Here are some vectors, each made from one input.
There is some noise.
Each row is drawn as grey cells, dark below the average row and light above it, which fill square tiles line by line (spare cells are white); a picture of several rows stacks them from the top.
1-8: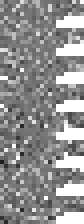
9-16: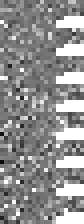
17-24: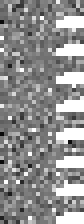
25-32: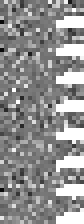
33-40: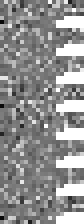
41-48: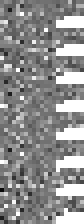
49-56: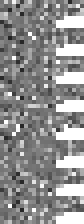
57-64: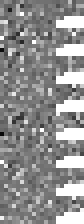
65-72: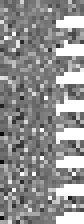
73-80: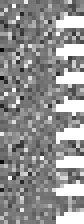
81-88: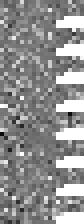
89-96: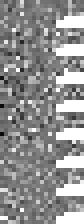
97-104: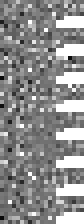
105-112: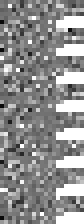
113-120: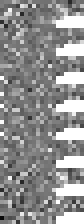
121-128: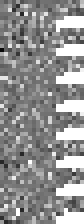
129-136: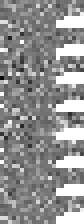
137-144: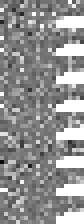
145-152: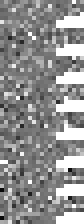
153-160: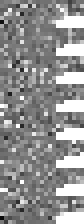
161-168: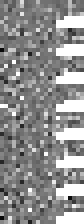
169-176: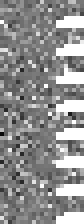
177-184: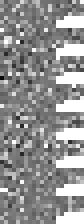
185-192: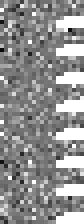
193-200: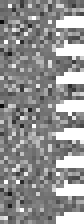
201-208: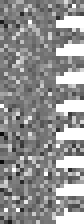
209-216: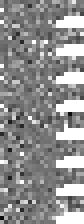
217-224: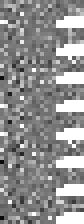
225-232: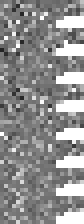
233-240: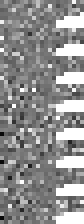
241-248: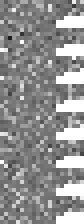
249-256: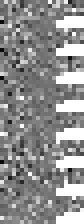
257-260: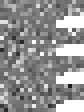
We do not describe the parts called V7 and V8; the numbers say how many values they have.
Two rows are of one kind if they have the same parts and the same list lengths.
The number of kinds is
3.
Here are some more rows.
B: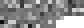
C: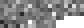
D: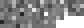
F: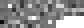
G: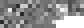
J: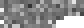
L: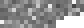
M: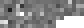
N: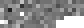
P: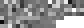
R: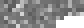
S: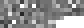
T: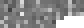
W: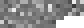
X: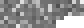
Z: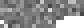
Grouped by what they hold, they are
B, F, P
C, D, G, S
J, L, M, N, R, T, W, X, Z

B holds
a value of V7.
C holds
a point on a 10-point line and a value of V8.
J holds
a point on a 12-point line.
